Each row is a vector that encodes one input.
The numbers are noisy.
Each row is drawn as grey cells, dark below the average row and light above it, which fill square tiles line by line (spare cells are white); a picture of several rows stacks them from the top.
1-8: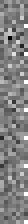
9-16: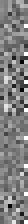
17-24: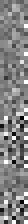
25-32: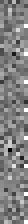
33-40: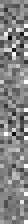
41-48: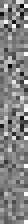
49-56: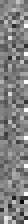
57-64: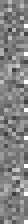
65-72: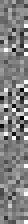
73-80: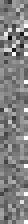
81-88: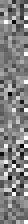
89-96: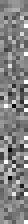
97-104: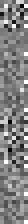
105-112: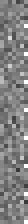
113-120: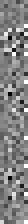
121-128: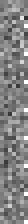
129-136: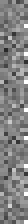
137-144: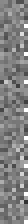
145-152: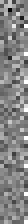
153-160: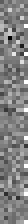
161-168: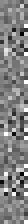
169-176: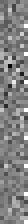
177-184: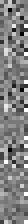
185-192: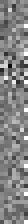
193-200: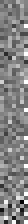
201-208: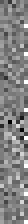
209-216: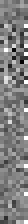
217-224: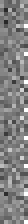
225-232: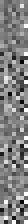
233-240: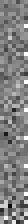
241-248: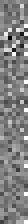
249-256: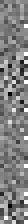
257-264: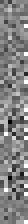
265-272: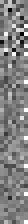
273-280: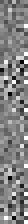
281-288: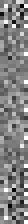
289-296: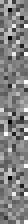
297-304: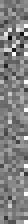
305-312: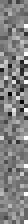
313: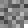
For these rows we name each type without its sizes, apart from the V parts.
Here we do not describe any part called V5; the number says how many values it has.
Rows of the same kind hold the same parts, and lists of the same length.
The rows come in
3 kinds.
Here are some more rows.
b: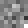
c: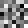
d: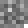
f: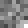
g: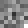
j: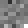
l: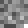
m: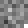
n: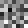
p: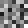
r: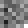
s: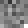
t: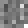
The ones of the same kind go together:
b, f, j
c, n, p
d, g, l, m, r, s, t

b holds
a node of a tree, a true/false value and a value of V5.
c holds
a point on a line.
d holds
a node of each of two trees, a true/false value and a value of V5.
